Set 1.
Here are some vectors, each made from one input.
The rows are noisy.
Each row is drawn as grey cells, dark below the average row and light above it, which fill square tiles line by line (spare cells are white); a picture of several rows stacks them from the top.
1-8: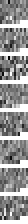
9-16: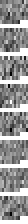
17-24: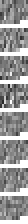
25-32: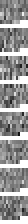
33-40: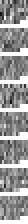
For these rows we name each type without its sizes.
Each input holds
either a label, or three true/false values.
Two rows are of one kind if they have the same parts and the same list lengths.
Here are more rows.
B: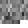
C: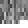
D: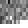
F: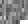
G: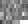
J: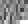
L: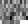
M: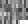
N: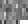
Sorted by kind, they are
B, L
C, D, F, G, J, M, N

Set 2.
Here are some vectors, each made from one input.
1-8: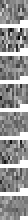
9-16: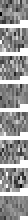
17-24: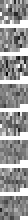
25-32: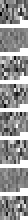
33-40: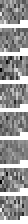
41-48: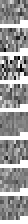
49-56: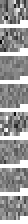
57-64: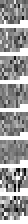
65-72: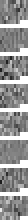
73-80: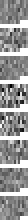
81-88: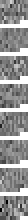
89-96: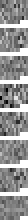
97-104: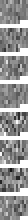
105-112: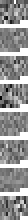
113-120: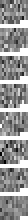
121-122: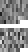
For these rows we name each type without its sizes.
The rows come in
3 kinds.
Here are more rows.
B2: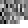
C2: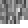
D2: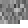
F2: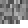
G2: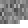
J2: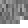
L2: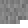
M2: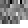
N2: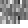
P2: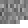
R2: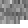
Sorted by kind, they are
B2, G2, L2, N2, P2
C2, M2
D2, F2, J2, R2

